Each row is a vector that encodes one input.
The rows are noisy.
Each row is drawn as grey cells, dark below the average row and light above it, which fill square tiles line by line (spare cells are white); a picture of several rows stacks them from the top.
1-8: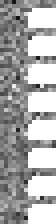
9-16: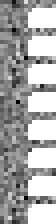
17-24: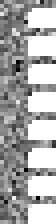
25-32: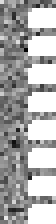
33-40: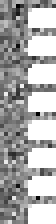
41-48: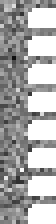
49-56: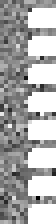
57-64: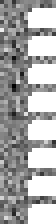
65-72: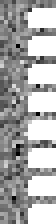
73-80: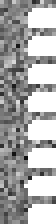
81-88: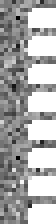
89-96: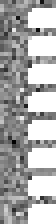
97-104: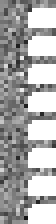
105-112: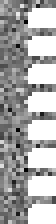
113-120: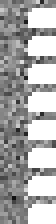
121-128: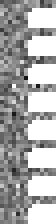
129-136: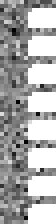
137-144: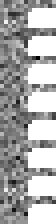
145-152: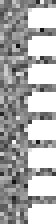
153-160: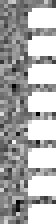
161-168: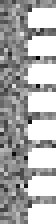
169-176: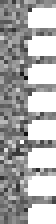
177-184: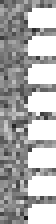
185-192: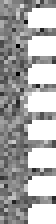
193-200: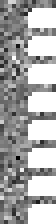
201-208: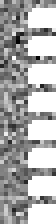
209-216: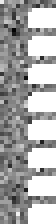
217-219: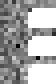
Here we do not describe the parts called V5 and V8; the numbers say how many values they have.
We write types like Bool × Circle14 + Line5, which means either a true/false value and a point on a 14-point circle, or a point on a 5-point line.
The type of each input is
(Line7 + V5) × Line10 + V8.
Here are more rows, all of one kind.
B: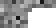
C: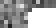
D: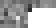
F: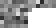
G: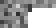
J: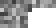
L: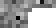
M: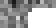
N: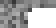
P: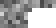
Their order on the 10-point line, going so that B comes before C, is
F, L, B, P, G, J, N, M, D, C.
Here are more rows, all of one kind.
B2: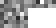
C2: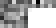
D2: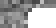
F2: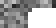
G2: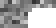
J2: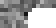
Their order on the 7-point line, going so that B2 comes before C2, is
F2, J2, D2, G2, B2, C2.
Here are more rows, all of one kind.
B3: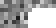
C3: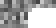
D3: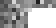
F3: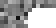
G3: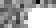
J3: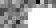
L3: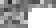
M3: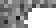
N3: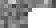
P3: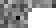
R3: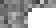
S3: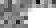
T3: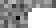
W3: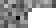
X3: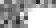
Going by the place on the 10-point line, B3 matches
F3, T3, W3 and X3.
